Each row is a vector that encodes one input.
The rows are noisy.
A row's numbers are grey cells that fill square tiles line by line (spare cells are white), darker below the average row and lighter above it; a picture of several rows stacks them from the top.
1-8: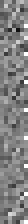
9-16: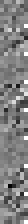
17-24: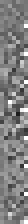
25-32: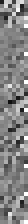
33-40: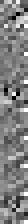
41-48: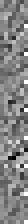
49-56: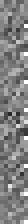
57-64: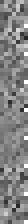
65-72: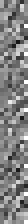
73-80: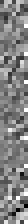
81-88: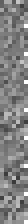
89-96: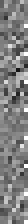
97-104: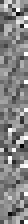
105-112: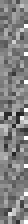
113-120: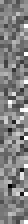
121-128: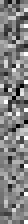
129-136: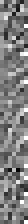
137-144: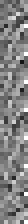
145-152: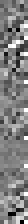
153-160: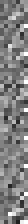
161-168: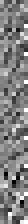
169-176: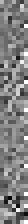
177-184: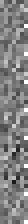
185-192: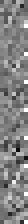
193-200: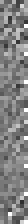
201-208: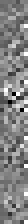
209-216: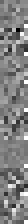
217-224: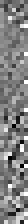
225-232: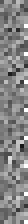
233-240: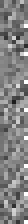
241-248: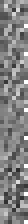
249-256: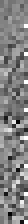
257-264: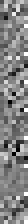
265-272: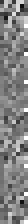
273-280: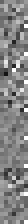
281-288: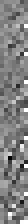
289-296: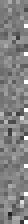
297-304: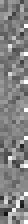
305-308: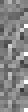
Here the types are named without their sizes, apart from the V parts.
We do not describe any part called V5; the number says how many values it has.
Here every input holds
a point on a circle, together with either a point on a line and a true/false value, or a value of V5.
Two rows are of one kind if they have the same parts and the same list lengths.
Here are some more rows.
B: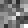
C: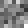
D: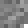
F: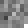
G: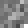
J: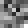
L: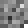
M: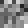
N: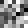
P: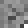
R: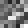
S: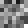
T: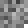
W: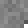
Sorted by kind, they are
B, C, L, M
D, F, G, J, N, P, R, S, T, W

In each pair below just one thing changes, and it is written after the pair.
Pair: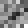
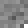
the place on the circle
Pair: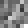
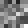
the place on the circle
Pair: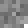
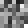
the true/false value
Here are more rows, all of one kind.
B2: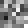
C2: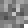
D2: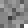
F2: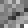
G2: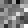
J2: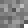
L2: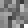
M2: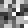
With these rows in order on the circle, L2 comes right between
B2 and M2.
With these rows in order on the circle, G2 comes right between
B2 and J2.
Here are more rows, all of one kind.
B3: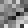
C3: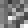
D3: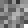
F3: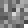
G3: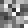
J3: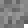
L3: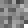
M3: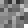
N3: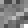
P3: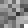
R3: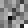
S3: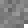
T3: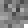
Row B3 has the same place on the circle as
C3, M3 and T3.
